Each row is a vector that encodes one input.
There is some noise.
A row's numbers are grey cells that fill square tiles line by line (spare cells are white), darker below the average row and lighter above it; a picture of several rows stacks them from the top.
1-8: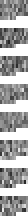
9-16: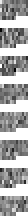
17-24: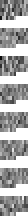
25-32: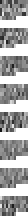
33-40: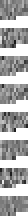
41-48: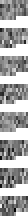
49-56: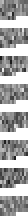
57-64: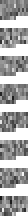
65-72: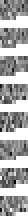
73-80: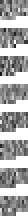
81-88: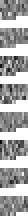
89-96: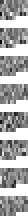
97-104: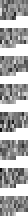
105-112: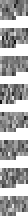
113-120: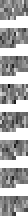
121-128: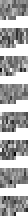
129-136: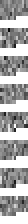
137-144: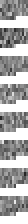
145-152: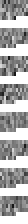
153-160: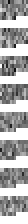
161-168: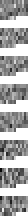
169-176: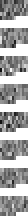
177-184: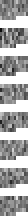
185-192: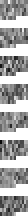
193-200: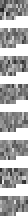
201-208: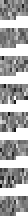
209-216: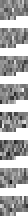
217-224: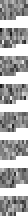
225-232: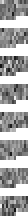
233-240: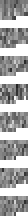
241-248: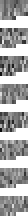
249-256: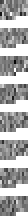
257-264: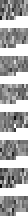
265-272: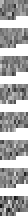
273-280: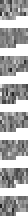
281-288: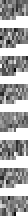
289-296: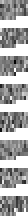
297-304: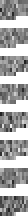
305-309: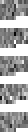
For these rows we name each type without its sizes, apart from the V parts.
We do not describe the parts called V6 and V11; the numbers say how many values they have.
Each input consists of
either a point on a circle and a true/false value, or a fixed value, or a point on each of two lines, or a value of V6 and a value of V11.
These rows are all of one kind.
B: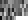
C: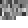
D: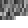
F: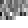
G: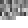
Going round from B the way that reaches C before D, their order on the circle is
B, F, G, C, D.
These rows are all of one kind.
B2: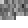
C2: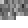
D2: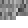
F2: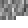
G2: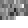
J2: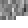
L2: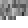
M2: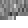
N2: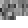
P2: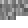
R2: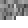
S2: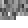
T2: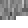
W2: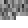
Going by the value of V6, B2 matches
C2, D2 and M2.
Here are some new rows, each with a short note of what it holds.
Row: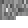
a value of V6 and a value of V11
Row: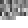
a point on a circle and a true/false value
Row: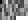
a fixed value
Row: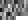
a point on a circle and a true/false value
